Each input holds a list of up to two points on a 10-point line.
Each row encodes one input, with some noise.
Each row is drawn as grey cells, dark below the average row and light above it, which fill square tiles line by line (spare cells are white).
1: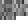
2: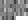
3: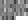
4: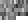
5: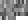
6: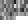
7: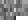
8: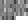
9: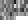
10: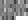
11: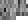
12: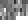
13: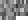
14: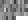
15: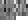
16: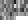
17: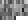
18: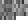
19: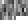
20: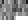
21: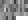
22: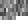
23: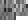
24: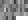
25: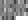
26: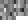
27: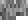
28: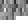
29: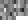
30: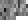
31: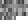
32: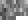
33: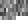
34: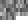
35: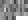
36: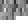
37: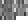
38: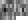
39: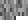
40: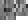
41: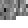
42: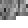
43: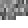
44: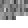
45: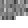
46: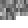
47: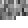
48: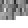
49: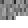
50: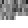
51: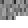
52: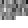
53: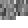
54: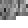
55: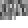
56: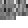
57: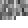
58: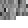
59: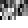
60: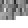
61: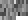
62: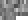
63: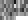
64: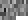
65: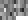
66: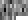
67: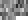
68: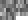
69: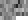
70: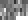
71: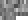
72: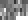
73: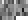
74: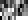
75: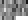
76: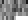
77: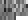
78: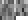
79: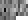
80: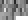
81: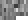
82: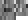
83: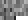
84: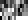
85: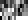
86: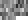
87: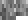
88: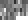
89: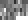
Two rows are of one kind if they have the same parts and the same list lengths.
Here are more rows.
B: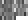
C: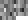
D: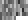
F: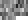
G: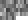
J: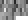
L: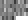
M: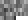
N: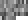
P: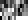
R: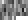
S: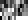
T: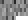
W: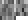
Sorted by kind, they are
B, D, F, M, N, R, W
C, G, J, L, T
P, S

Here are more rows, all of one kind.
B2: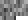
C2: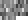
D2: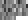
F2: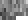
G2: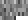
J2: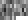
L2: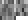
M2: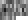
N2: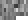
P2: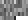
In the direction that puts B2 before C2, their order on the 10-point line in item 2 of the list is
N2, F2, J2, B2, M2, L2, P2, G2, C2, D2.
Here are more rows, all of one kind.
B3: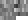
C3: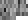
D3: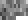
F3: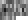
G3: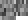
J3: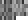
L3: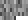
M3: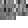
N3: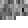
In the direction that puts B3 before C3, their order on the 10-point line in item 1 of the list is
G3, B3, L3, D3, C3, M3, J3, N3, F3.
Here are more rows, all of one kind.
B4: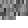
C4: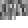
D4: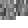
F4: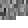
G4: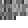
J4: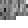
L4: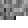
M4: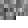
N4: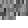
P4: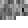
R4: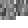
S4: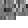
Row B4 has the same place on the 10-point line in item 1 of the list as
D4, F4, N4 and R4.
